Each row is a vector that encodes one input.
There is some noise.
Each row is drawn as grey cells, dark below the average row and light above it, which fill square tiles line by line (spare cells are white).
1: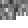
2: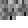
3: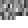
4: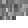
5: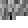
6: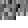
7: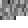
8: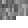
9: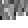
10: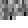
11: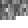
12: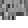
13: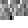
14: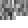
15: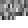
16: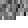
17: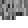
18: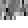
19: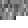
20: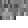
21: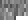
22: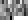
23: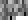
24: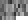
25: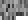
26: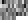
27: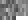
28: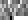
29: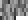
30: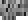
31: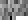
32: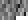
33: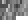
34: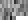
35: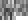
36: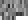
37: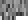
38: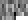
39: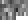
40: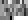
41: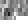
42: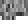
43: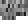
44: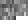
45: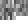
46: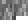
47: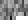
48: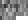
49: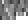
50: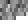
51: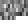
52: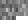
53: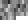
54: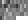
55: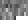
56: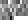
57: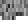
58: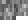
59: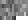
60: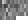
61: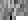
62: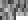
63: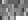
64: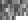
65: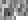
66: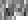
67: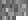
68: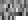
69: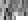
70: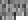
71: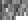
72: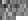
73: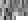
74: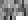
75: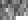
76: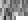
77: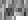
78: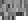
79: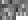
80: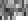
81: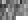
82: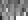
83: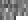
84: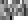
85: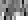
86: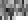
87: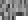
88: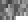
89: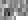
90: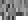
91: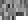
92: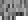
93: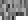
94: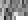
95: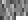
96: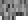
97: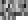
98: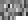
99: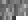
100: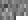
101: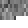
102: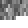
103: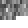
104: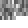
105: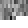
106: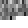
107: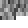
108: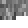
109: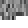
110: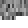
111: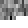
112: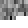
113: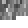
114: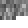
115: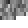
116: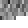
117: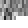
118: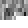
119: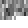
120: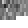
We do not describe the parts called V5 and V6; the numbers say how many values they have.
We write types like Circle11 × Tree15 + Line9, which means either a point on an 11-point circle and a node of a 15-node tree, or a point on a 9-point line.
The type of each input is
Bool × V6 + (Tree7 + Unit) × V5.
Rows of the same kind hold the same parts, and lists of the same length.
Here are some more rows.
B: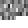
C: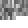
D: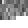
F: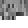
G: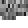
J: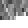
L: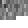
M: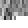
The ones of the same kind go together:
B, F, G
C, M
D, J, L

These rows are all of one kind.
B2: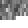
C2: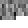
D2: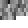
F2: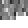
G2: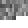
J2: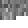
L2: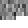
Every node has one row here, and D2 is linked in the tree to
B2, C2 and L2.
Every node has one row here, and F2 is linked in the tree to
B2.
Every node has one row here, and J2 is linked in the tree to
L2.
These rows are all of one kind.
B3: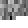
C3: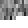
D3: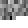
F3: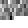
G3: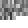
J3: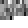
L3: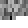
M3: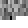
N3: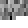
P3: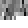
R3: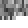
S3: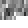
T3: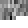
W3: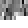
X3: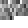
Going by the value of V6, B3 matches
D3, L3, M3 and N3.
